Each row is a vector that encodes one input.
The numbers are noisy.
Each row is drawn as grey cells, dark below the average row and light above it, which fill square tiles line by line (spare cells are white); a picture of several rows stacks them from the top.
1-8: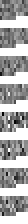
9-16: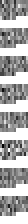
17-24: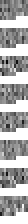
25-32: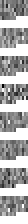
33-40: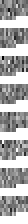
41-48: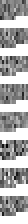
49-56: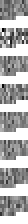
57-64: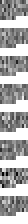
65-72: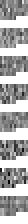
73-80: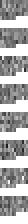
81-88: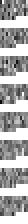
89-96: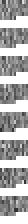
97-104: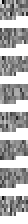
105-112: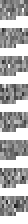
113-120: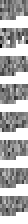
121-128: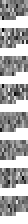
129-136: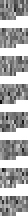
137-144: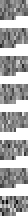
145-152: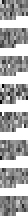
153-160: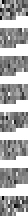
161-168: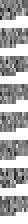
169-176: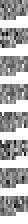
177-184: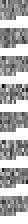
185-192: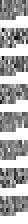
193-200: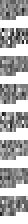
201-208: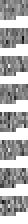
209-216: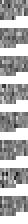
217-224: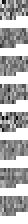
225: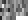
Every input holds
one of 6 labels and a node of a 7-node tree.
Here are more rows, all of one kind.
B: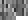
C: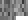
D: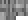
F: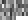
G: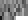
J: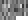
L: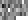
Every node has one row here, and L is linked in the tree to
F.
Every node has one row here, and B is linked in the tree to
J.
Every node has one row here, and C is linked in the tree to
D and G.
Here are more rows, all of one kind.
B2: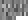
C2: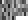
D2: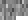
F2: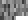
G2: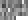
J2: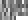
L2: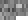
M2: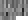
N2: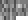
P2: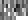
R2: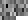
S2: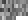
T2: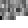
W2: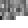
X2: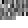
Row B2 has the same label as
R2, S2, T2 and W2.
